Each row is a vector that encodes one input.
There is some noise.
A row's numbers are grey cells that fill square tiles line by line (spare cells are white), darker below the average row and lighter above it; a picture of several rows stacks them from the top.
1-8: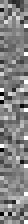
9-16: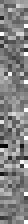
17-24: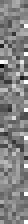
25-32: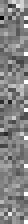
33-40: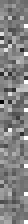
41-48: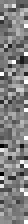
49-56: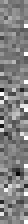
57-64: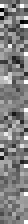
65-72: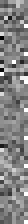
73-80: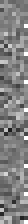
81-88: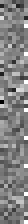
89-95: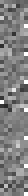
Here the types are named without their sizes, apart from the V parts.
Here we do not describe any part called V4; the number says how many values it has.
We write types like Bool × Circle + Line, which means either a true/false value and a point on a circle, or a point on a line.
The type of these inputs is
Line × (Line + V4).
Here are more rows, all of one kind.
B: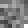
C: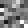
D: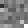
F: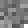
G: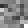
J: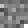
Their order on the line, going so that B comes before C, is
D, F, B, J, C, G.
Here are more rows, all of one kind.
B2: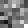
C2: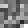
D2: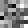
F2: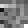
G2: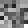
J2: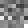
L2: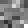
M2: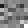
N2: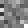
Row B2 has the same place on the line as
F2 and M2.
